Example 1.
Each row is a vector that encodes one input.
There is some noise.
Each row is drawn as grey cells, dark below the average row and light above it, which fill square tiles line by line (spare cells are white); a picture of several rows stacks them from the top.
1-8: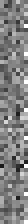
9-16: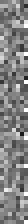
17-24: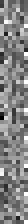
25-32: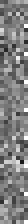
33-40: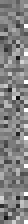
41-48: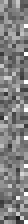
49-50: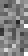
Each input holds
a point on an 8-point line.
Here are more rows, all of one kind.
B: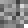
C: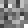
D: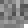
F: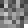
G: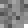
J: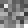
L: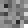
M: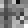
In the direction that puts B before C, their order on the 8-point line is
J, F, D, G, L, M, B, C.
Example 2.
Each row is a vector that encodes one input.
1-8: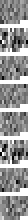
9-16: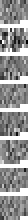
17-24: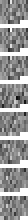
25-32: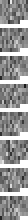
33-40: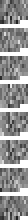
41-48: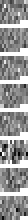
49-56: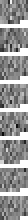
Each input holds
either a point on a 9-point circle, or a fixed value.
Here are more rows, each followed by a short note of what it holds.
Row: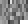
a point on a 9-point circle
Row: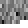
a point on a 9-point circle
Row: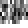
a fixed value
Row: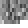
a point on a 9-point circle
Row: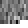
a point on a 9-point circle
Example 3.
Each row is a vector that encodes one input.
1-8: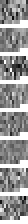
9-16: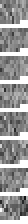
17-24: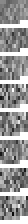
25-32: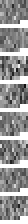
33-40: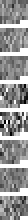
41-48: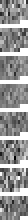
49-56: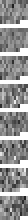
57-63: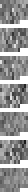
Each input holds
a point on a 6-point line.
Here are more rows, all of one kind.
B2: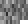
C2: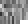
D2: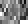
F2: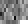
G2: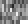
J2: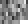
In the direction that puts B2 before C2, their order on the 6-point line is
D2, B2, G2, F2, C2, J2.
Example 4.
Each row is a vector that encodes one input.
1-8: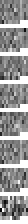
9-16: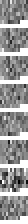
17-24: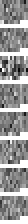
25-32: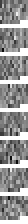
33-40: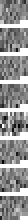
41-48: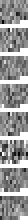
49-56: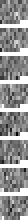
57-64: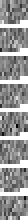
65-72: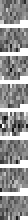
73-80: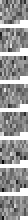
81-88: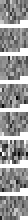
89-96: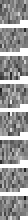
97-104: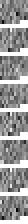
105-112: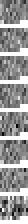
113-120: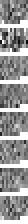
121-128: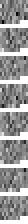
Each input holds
either a point on a 9-point circle, or a fixed value.
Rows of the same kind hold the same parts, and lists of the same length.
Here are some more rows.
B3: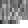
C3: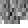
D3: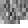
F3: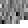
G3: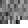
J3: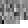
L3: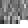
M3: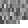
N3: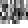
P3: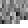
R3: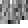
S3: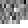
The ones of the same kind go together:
B3, C3, D3, F3, G3, J3, L3, M3, P3, R3, S3
N3

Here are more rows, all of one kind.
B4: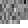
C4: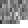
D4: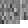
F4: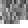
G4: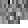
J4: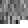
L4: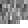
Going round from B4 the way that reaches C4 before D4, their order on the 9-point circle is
B4, F4, G4, L4, C4, J4, D4.
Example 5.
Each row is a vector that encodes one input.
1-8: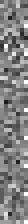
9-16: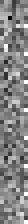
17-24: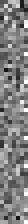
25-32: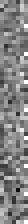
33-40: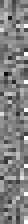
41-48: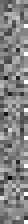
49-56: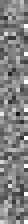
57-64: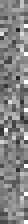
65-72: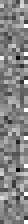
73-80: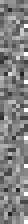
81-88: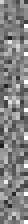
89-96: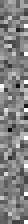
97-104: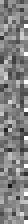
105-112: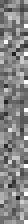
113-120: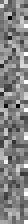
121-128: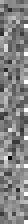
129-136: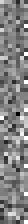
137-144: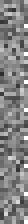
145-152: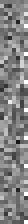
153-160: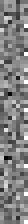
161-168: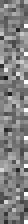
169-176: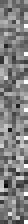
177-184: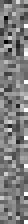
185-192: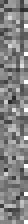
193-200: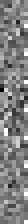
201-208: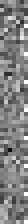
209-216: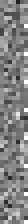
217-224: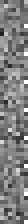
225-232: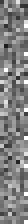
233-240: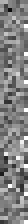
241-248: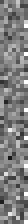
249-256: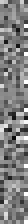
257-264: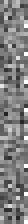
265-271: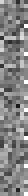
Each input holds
a point on a 9-point circle.
